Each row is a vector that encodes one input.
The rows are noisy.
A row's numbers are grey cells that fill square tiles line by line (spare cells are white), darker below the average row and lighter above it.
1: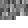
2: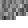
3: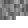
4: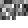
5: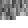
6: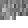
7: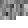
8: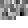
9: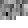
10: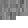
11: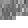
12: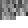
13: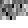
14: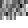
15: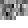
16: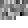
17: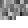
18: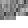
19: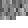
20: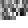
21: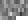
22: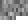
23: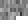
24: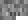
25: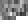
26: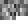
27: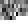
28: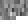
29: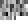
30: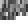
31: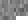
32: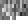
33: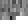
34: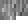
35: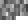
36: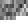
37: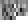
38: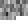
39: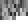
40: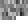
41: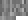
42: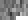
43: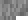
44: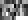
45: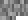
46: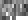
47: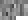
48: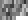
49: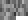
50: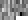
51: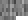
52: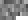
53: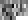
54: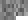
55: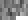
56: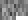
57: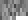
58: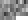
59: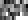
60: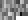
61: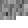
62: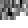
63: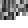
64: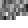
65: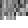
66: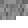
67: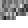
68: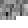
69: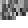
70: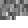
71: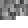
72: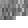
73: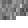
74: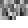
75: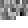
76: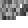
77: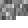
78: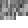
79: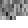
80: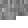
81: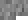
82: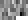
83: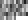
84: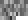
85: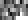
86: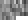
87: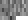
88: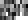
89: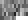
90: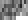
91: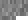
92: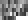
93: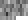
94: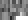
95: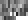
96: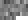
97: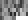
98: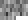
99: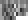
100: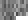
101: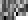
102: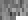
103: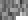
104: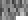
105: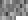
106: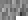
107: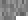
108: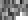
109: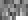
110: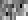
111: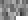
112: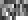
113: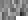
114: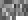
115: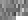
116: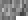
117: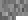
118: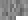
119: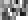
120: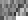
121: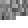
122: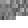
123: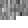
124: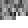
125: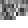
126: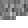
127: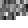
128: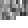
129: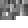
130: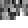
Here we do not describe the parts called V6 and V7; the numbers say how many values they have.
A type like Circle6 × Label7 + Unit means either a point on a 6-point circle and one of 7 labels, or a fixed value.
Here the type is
Label5 + (Line5 + V6) × V7.
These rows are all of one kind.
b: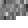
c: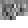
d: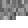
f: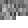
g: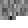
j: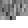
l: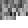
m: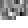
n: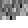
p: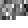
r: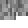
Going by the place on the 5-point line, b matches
j and n.
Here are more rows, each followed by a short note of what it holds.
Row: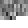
a point on a 5-point line and a value of V7
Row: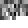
a value of V6 and a value of V7
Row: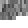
one of 5 labels
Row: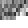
one of 5 labels
